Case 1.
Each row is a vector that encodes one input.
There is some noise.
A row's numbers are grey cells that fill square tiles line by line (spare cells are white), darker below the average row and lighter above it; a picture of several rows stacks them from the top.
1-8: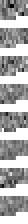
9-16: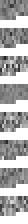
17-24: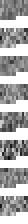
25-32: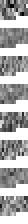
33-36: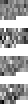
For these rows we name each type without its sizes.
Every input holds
a node of a tree.
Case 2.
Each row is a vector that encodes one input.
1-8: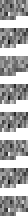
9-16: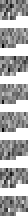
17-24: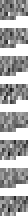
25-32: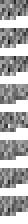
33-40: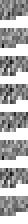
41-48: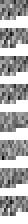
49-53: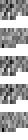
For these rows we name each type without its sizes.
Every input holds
a point on a line.
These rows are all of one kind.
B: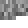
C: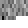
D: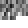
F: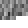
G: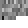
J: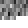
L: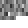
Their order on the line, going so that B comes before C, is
J, F, B, G, C, L, D.
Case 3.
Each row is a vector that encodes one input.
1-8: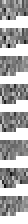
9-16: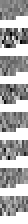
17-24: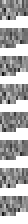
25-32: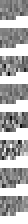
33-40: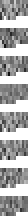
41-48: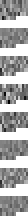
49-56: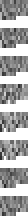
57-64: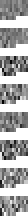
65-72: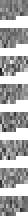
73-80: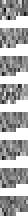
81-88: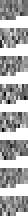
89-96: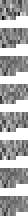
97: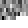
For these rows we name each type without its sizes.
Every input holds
a point on a line.
